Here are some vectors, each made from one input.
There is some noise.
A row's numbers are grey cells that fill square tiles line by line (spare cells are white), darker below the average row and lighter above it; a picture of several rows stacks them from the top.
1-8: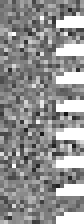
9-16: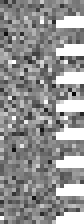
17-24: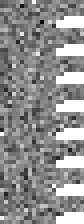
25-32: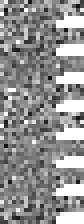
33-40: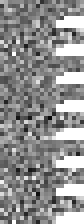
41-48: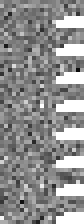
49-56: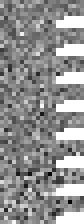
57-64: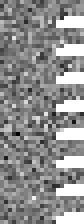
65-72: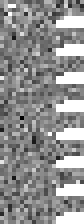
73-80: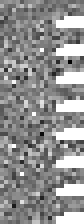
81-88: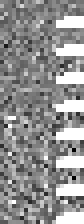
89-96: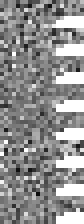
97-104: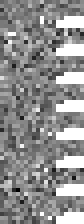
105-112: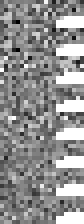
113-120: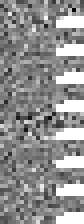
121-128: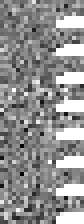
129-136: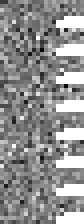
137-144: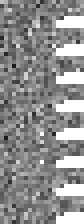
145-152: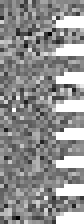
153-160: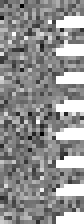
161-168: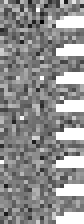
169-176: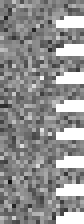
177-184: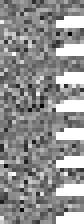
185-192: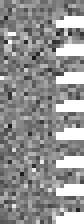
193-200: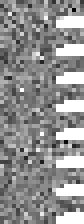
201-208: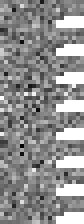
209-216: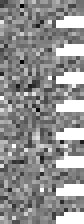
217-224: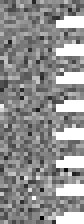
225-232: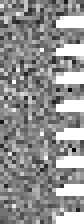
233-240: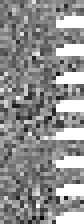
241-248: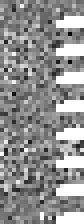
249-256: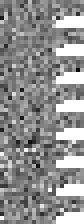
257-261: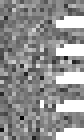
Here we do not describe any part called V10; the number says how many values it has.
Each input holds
either a point on a 13-point circle, or a point on a 19-point circle and a value of V10.
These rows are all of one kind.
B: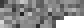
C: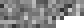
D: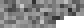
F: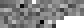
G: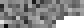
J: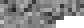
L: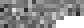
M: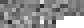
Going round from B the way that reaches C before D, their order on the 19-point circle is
B, G, C, F, L, M, D, J.
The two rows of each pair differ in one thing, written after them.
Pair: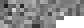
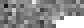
the value of V10
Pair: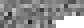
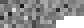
the value of V10
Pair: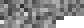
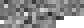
the place on the 19-point circle
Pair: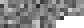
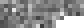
the place on the 19-point circle
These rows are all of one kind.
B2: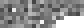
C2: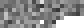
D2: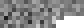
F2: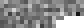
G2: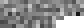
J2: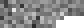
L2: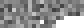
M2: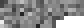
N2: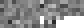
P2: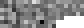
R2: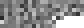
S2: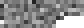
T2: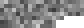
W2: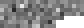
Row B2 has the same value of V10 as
C2, L2, R2 and S2.
